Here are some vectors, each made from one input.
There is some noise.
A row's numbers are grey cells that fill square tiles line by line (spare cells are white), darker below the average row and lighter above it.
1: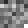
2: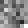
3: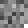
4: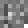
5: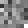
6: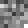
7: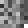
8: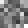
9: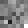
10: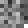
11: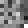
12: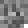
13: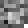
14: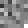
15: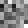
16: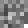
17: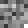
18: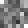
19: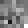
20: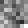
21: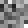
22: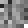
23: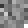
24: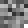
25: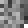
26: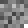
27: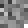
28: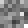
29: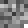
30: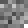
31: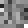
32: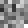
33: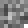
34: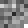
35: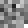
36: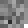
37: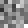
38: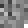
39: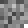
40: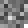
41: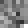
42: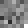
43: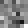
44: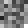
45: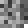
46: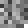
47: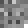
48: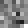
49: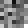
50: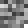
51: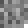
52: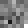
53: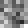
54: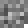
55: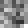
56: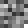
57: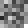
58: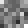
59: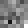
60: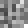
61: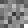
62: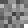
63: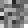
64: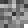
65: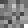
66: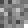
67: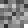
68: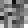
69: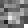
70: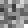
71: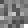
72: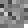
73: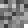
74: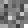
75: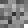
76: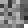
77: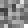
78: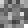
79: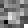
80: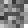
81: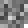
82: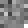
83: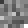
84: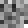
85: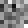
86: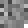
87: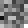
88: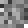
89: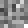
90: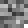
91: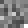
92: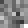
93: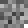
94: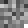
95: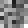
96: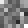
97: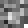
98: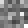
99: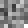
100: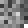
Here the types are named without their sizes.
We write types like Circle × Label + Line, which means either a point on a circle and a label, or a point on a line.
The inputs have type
Line + Tree.
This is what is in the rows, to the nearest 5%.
About 50% of them hold a point on a line. The rest hold a node of a tree.
